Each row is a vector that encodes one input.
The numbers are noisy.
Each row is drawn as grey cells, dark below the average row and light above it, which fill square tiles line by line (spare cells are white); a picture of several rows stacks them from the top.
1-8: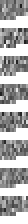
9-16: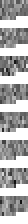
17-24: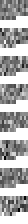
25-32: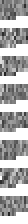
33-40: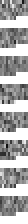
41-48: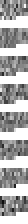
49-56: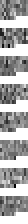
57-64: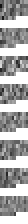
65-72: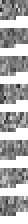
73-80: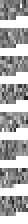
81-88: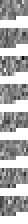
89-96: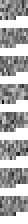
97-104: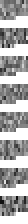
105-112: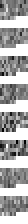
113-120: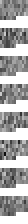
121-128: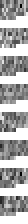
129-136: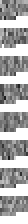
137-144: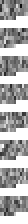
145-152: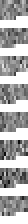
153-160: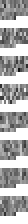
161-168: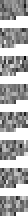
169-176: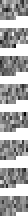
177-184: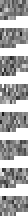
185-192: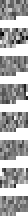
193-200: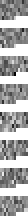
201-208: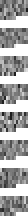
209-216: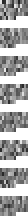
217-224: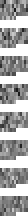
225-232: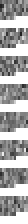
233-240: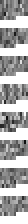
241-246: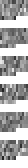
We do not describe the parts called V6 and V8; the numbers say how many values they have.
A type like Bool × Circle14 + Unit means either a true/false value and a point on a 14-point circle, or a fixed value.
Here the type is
(Line9 + V8) × V6 + List2(Line7).
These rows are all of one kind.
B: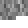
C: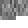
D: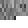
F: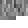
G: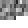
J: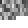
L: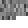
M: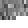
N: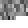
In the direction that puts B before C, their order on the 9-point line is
G, D, M, N, L, B, C, J, F.
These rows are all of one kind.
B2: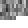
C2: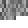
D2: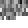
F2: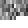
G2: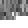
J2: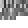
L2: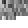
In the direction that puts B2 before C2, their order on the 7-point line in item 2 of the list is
J2, L2, D2, F2, B2, G2, C2.
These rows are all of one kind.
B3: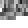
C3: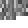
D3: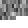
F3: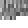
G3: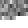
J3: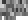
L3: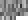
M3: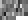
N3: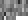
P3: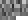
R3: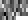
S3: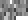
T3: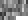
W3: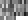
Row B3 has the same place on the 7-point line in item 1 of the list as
F3, L3 and P3.
